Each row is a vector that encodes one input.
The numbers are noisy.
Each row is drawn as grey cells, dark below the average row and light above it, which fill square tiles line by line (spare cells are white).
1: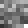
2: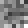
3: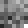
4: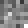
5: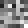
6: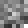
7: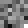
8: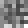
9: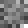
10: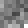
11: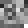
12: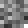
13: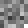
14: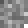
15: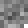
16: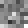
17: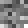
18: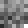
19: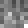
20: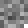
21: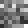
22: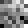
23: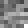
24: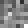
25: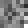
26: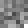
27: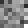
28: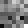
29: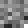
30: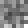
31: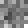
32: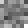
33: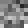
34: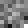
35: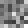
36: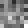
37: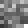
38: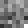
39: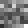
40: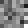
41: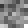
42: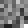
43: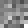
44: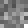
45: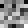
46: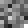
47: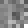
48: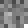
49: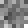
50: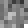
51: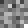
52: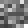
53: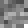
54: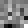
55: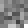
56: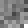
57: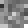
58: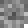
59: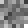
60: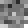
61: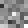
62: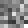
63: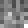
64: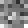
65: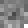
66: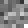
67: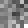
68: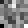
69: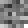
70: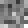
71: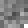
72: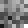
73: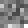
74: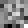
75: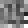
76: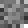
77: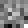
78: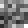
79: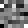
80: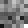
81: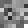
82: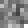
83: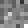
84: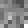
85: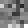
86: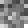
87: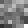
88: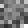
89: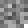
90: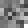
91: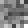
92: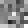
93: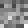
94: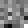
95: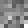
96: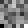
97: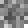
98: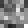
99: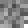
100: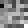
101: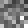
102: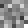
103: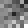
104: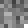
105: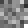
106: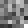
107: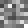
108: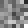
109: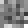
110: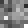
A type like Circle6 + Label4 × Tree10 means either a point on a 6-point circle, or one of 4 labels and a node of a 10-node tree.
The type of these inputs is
Label5 × (Line4 + Tree7).
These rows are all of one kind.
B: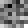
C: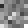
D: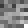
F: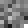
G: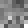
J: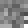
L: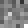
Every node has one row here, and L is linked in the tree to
F and J.
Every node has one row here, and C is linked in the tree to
F and G.
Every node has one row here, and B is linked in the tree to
D.
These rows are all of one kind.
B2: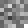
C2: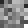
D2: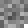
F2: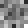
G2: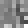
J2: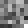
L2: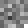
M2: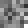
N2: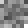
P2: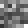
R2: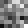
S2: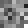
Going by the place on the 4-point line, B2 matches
J2, L2 and N2.
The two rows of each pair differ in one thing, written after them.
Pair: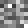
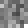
the place on the 4-point line
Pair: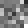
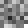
the label
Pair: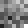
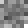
the label
